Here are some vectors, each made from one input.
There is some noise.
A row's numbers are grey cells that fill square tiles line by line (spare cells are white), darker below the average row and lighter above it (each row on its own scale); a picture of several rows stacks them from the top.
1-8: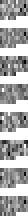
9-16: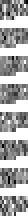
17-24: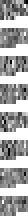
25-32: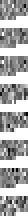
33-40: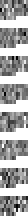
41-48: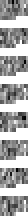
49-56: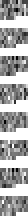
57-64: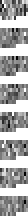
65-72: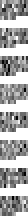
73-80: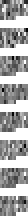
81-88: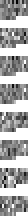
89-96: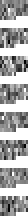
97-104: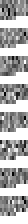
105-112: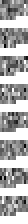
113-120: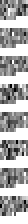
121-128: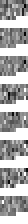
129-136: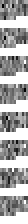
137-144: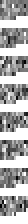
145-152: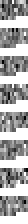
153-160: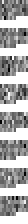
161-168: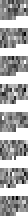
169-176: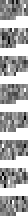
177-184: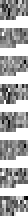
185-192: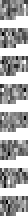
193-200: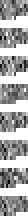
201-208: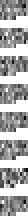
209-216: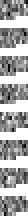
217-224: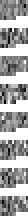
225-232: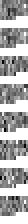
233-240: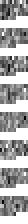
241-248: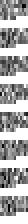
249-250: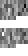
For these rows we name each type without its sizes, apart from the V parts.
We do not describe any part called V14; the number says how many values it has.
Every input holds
a true/false value, together with either a node of a tree, or a value of V14.
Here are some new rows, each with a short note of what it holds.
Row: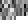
a true/false value and a value of V14
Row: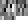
a true/false value and a value of V14
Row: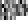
a true/false value and a value of V14
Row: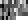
a node of a tree and a true/false value
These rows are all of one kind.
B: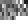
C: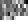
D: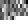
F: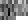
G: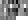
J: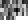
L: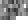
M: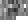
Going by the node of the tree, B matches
C and D.
